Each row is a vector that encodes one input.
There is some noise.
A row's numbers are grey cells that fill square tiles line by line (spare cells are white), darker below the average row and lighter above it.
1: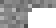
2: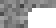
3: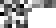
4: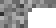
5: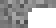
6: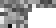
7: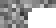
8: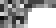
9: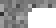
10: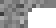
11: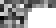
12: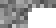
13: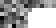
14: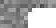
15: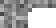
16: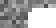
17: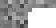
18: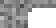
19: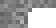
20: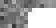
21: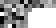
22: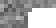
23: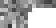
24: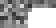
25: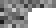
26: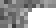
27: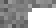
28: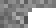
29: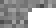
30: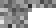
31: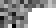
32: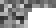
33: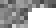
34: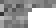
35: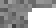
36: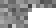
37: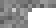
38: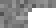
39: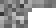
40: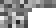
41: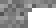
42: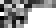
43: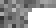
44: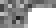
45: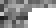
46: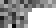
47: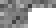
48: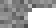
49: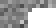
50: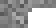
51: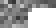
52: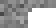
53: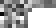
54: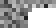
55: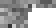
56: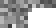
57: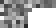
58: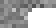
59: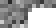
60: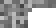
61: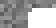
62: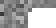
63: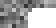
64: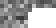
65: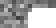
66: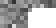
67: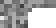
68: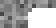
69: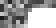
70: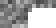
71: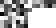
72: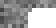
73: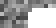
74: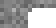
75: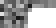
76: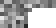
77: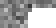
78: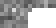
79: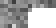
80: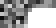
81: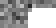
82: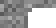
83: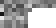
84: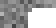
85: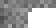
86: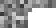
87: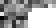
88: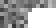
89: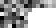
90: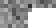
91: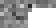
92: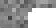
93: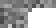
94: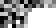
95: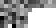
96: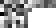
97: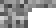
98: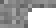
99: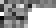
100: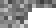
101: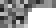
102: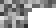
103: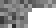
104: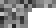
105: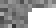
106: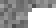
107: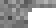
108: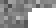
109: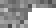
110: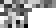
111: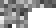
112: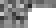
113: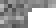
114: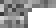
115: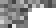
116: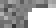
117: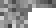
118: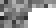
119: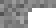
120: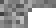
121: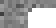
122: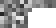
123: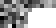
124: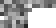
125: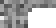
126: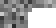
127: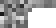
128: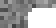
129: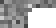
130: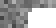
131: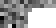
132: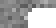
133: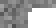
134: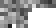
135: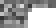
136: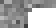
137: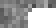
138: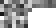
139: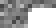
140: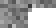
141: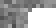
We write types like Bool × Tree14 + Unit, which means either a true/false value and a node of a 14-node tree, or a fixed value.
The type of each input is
Line9 + List2(Line10).
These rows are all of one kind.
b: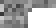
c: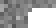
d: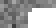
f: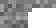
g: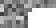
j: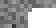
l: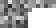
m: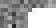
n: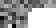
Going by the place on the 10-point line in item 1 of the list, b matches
c, g and n.
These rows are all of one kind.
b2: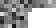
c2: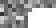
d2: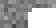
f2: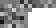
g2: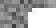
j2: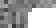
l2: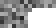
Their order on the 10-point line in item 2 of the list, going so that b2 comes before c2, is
b2, c2, f2, l2, d2, g2, j2.
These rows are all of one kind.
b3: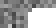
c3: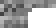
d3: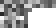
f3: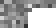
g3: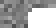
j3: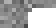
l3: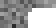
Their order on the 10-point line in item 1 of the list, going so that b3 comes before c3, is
b3, c3, d3, g3, l3, f3, j3.
